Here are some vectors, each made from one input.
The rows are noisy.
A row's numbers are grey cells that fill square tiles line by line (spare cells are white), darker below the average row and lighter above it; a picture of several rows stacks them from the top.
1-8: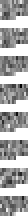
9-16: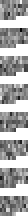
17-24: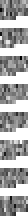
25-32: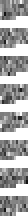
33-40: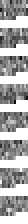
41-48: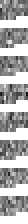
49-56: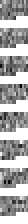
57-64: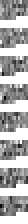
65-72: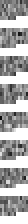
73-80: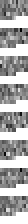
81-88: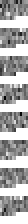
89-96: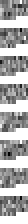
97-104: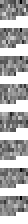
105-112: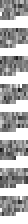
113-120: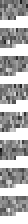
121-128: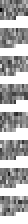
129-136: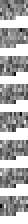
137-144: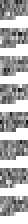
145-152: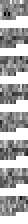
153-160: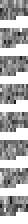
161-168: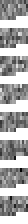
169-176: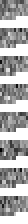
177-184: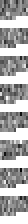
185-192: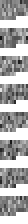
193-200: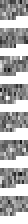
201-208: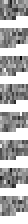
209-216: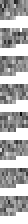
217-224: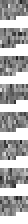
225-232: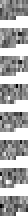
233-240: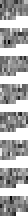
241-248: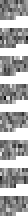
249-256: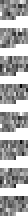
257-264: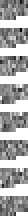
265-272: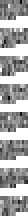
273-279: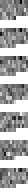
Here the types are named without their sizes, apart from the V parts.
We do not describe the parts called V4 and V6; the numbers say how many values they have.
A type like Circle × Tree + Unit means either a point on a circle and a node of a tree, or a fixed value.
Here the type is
(Bool × Bool × Bool + Label) × Tree × V4 × V6.
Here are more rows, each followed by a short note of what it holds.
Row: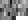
a label, a node of a tree, a value of V4 and a value of V6
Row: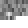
a node of a tree, three true/false values, a value of V4 and a value of V6
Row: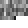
a label, a node of a tree, a value of V4 and a value of V6
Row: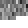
a node of a tree, three true/false values, a value of V4 and a value of V6
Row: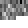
a label, a node of a tree, a value of V4 and a value of V6
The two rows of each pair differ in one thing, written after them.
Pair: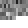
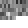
the value of V6
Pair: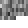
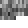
one of the three true/false values
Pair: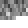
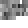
the value of V4
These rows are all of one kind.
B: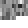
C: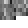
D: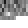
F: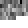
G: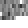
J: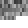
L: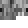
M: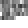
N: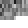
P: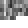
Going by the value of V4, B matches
G and M.
